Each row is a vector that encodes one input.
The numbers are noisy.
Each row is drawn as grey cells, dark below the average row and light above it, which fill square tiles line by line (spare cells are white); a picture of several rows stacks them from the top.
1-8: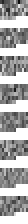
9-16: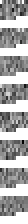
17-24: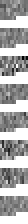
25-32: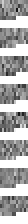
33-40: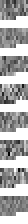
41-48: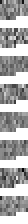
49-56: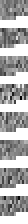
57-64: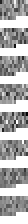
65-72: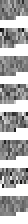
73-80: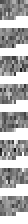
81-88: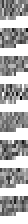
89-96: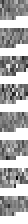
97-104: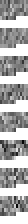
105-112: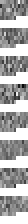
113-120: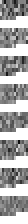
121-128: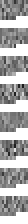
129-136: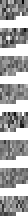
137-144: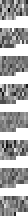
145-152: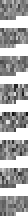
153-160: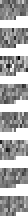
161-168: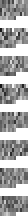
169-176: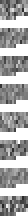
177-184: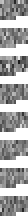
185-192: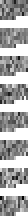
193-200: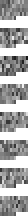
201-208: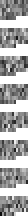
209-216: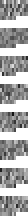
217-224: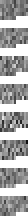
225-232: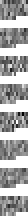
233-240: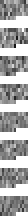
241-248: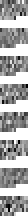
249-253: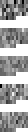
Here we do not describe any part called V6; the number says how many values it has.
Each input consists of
a list of up to three items, each a true/false value and a value of V6.
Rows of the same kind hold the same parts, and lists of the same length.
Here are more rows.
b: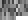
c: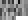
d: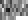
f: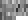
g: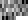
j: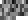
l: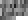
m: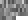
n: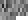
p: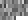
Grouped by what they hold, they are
b, c, f, m, n
d, j
g
l, p

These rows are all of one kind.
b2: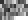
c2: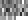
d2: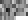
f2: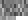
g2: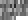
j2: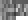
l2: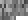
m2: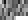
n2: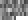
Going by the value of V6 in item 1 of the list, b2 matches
g2, j2 and l2.
